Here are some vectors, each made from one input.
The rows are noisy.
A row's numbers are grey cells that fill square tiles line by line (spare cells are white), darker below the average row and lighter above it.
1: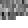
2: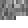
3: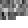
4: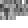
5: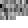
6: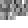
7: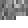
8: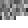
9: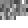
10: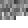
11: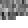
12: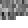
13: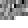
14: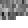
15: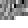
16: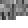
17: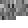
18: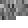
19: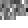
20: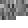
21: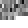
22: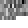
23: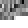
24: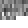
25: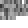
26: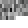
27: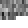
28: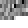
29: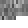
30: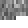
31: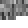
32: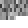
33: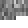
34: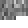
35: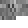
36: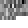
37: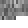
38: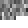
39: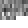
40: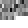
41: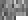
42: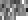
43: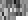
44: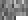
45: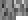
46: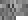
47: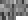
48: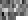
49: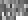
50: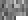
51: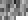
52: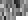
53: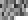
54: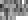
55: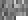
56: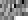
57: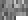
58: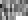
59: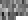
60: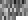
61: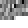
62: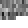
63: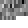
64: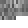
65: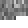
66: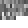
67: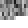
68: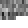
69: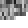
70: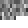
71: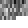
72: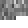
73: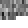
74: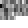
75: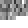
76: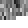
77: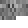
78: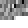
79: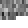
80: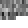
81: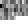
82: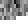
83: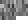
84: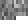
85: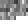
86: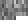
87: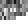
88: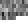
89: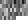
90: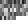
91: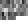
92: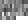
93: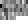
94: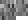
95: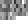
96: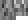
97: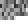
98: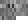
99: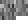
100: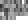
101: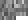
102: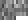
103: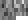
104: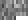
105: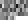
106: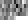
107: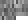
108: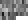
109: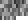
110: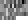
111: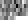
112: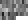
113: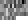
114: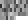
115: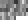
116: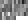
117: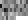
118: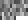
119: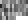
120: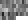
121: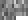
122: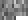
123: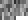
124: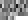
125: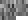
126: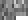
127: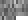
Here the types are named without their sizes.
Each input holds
a point on a line, together with either a point on a circle, or a fixed value.
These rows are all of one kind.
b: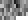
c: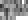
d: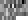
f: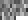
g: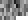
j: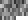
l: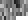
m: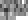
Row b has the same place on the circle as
g and l.
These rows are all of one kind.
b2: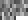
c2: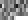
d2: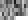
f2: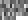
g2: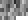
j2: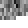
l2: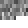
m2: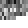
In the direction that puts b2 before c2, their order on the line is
f2, b2, l2, g2, j2, c2, d2, m2.
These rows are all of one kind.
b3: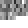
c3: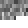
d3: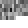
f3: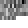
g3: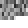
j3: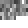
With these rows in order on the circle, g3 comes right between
b3 and d3.
